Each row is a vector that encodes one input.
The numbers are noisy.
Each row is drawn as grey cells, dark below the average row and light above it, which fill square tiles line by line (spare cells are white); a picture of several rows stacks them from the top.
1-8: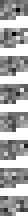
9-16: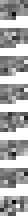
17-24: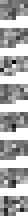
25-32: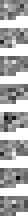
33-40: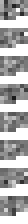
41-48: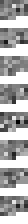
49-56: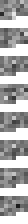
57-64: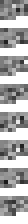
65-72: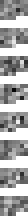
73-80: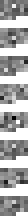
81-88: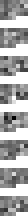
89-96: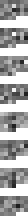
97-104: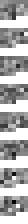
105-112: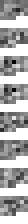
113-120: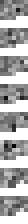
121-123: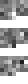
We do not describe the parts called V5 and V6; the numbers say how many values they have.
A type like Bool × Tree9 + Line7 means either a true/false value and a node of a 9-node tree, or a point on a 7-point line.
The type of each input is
Bool × (Line4 × V6 + V5).
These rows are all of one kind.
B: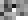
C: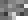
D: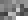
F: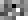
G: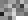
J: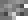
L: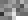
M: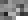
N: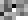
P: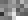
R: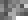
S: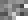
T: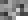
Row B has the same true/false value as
F and N.
